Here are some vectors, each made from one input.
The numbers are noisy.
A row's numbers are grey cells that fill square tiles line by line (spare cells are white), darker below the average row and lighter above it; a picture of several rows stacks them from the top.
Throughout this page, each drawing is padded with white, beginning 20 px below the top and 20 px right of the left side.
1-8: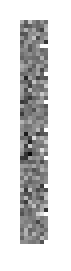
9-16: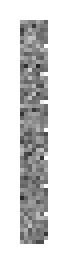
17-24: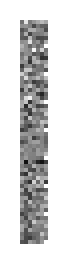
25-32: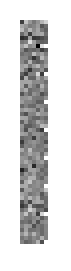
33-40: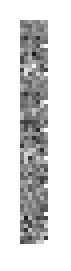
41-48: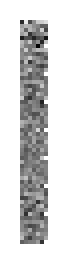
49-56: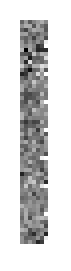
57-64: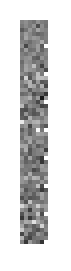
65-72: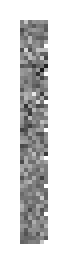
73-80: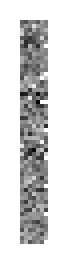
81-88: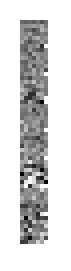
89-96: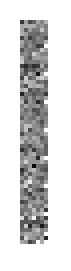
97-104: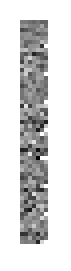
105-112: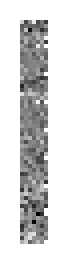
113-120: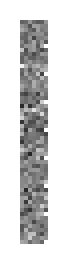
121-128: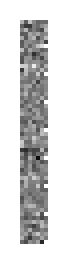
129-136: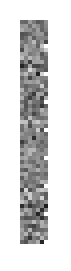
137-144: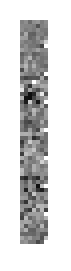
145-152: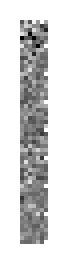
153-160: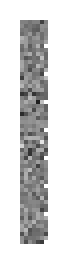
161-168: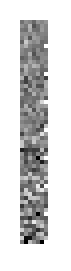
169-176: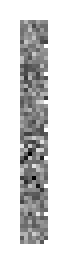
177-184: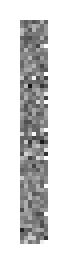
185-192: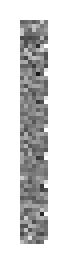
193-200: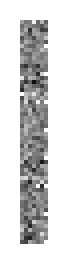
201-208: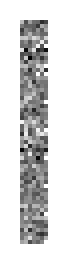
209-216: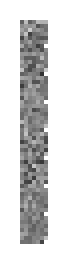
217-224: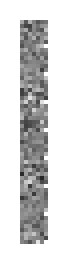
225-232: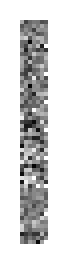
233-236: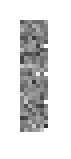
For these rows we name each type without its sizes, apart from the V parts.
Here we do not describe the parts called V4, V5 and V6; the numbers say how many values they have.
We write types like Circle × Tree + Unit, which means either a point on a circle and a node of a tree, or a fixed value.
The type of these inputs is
Bool × Bool × Bool × (V4 × V6 + V5) + List(Line).
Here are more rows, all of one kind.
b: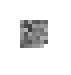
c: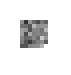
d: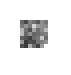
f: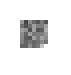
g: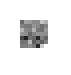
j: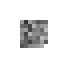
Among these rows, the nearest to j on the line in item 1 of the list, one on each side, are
c and g.
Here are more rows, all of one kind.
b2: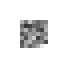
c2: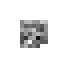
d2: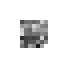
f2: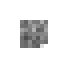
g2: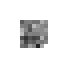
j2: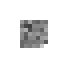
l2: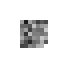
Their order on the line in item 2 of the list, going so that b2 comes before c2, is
b2, c2, f2, l2, g2, j2, d2.
